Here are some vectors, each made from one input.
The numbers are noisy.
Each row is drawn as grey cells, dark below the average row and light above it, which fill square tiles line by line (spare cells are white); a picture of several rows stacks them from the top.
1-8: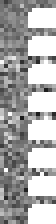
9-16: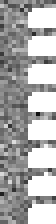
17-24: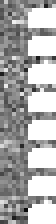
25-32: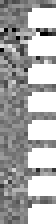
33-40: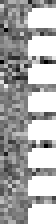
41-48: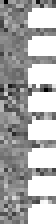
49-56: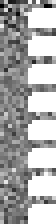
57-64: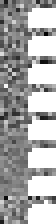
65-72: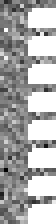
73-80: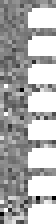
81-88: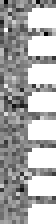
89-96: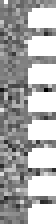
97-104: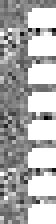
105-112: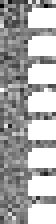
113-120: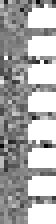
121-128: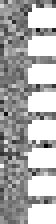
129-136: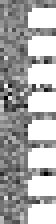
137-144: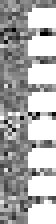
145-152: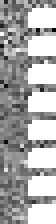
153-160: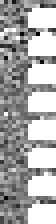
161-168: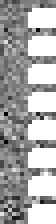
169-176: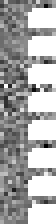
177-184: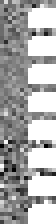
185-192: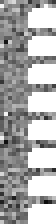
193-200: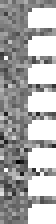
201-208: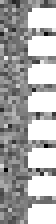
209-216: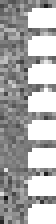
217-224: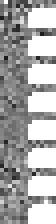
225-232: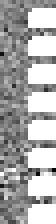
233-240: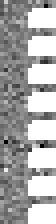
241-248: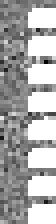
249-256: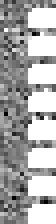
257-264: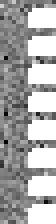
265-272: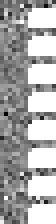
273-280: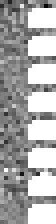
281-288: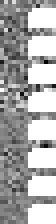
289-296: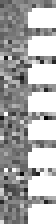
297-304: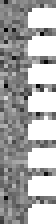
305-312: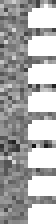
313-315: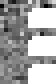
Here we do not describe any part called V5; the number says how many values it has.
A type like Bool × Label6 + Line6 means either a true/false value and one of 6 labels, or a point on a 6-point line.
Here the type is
(Bool × Bool × Bool + Circle6) × V5 + Unit.
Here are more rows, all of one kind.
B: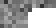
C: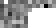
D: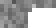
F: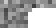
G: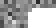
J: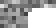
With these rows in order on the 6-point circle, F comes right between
B and G.
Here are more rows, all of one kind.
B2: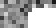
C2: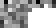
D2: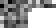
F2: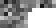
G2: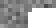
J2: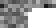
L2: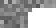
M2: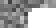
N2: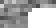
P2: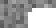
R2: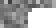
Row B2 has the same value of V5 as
D2, F2 and M2.
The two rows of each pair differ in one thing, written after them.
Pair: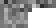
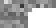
the place on the 6-point circle
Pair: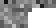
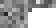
the value of V5
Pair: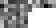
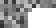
the place on the 6-point circle
